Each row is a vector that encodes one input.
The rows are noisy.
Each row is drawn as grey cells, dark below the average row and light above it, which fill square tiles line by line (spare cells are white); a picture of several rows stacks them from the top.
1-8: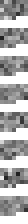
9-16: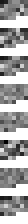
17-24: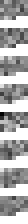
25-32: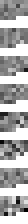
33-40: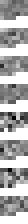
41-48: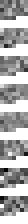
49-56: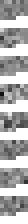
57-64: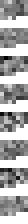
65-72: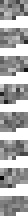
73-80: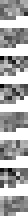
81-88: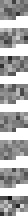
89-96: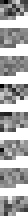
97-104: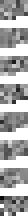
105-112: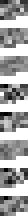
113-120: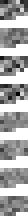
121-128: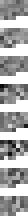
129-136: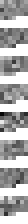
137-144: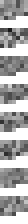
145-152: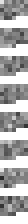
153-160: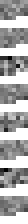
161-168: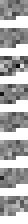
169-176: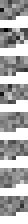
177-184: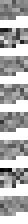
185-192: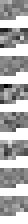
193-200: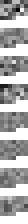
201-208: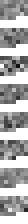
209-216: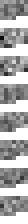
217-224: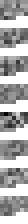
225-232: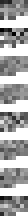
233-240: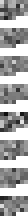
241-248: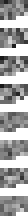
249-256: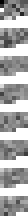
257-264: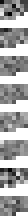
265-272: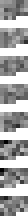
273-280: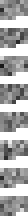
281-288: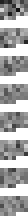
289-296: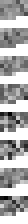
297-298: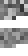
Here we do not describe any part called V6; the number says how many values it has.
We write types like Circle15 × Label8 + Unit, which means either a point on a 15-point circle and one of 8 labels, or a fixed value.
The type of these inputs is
(Circle10 + Tree11) × V6 + Label8.
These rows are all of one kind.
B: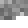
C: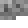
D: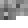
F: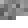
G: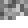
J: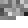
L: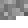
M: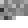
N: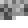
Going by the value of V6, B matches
D, G and L.
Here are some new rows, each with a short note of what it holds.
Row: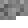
a node of an 11-node tree and a value of V6
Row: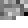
a node of an 11-node tree and a value of V6
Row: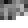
one of 8 labels
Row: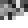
one of 8 labels
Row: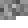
a point on a 10-point circle and a value of V6
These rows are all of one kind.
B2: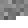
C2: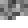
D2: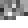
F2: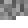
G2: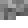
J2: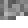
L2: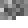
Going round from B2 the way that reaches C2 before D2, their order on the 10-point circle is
B2, G2, C2, J2, D2, F2, L2.
